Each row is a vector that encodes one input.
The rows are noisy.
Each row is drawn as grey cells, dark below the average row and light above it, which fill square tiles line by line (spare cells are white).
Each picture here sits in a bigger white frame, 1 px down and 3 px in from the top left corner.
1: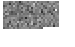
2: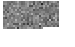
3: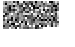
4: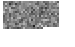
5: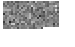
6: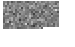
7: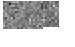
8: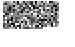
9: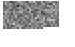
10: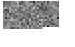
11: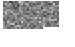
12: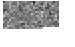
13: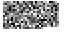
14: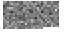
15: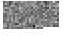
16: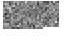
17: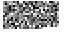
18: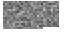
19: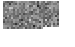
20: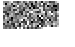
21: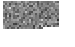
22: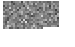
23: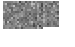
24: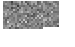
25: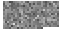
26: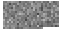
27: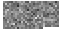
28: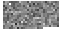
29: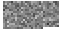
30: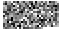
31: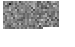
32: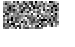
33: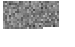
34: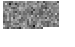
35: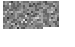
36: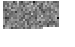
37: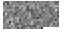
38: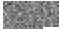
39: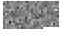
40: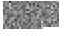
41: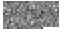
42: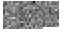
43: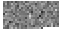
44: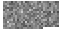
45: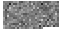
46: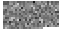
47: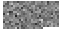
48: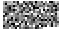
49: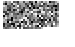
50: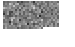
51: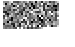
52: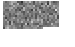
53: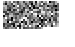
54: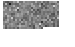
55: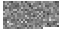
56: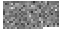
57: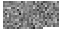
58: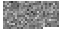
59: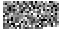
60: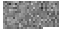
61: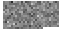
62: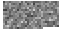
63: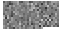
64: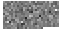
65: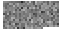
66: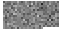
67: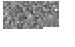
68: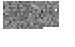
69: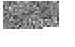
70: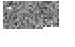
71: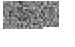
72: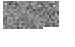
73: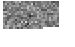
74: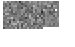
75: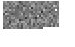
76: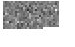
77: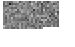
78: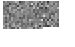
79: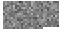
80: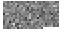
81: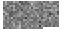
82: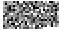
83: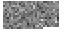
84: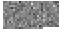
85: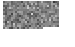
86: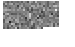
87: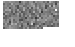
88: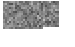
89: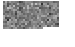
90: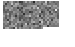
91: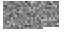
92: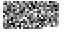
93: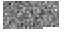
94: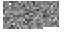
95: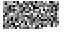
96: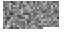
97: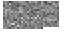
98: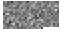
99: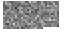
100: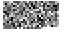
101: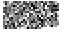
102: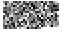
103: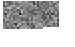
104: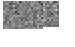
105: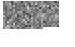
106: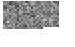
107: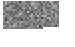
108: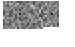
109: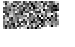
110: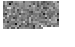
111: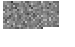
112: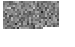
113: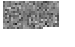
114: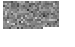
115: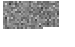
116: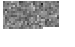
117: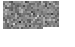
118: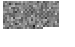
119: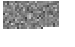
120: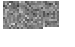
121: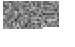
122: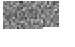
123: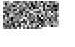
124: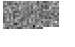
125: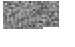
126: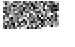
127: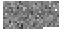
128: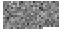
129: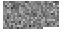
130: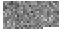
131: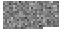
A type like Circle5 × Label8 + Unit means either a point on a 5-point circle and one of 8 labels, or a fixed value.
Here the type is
Line5 + Tree7 × Tree7 × (Tree7 + Unit).
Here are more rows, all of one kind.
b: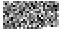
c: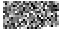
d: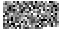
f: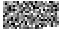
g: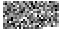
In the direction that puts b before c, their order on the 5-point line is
f, d, g, b, c.
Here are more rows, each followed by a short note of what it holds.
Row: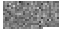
a node of each of three 7-node trees
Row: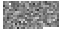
a node of each of three 7-node trees
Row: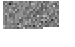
a node of each of two 7-node trees
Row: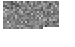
a node of each of two 7-node trees
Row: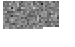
a node of each of three 7-node trees
